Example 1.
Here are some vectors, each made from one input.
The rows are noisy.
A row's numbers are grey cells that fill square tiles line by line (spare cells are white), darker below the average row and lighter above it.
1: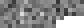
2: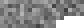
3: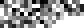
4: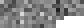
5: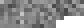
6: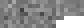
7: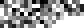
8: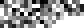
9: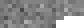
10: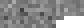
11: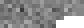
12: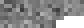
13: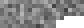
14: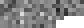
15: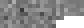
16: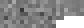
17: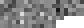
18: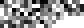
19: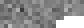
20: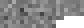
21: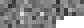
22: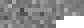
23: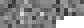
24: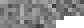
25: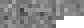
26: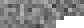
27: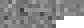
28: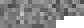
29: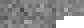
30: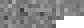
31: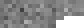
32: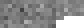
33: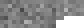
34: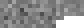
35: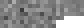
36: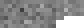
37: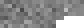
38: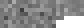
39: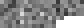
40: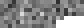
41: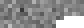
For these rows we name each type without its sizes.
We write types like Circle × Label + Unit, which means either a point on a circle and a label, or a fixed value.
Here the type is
Bool × Line × Line + Unit.
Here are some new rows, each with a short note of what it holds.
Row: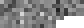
a point on each of two lines and a true/false value
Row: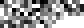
a fixed value
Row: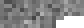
a point on each of two lines and a true/false value
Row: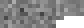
a point on each of two lines and a true/false value
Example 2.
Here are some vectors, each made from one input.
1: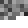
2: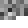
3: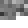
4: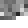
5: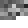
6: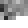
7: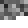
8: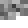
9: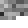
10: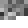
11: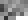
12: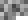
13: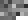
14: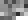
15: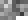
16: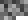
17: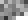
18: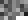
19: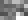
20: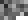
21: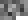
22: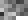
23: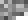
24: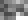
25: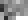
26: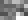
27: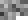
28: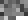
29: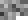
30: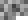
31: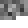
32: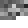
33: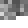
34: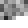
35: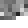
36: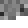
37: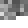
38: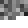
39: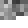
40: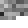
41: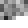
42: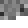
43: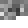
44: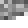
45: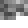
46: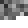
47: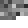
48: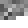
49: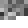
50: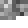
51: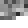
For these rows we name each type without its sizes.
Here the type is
Circle × Line.
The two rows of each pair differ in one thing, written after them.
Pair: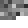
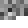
the place on the circle
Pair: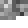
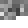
the place on the line
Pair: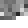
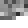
the place on the line
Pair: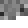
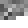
the place on the circle
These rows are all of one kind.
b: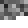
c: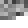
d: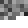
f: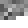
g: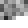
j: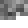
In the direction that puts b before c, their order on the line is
d, b, c, f, j, g.
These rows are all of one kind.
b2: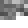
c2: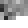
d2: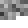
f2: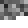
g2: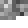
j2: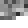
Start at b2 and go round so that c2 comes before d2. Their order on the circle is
b2, f2, c2, j2, g2, d2.
